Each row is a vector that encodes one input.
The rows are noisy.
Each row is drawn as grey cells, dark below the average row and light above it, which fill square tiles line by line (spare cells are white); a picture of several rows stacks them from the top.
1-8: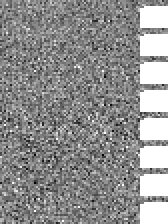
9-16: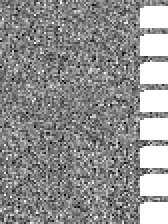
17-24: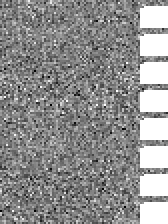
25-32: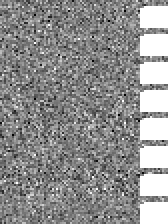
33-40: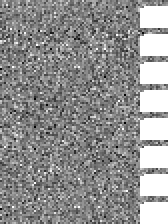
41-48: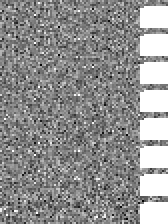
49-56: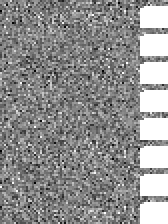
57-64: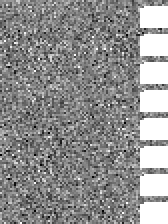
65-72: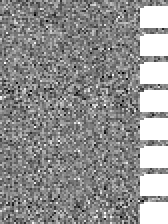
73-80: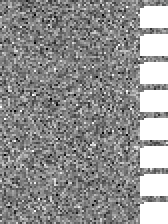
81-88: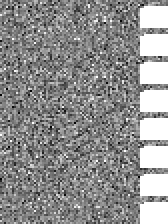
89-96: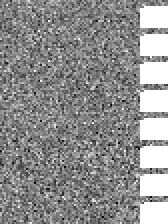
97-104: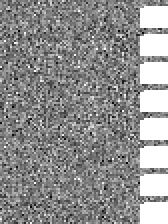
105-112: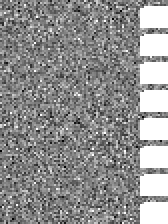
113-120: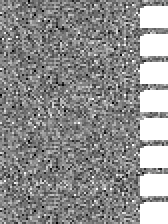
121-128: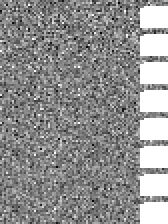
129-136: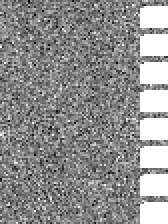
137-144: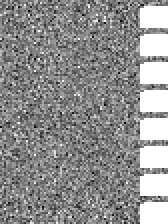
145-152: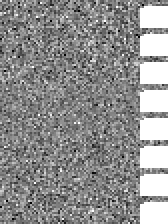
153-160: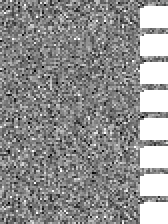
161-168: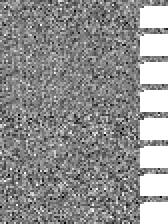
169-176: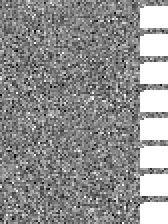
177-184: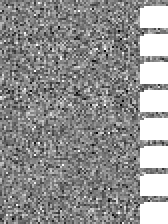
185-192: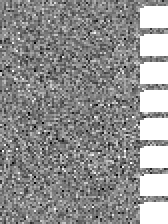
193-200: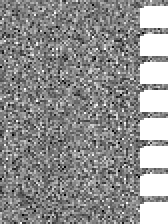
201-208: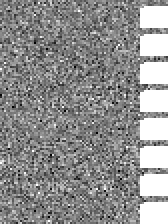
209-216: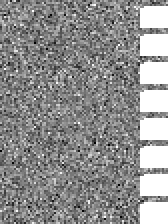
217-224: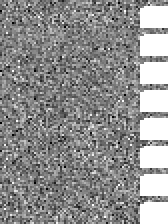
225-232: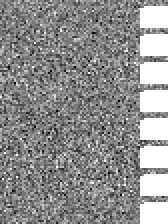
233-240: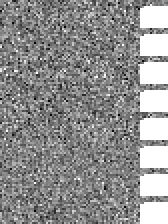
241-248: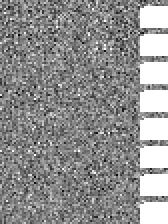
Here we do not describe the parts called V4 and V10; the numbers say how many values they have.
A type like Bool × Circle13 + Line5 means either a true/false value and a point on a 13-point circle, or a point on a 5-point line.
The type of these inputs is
Bool × V10 + Line6 × (Tree9 + V4).
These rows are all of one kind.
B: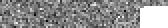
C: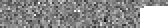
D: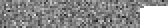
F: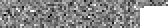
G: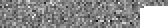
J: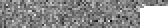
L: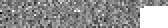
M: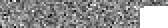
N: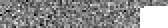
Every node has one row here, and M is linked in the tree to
C.
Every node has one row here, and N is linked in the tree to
D.
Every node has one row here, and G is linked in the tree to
B.
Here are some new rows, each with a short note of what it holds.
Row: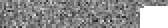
a point on a 6-point line and a node of a 9-node tree
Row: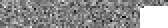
a point on a 6-point line and a node of a 9-node tree
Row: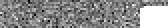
a point on a 6-point line and a value of V4
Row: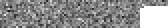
a point on a 6-point line and a node of a 9-node tree
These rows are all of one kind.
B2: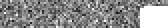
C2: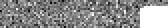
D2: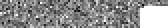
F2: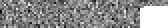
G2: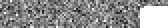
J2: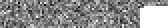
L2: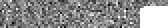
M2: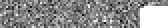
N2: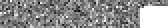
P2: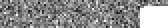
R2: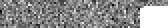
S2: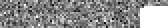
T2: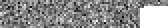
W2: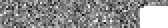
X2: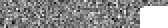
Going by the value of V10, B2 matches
F2, G2, P2 and R2.
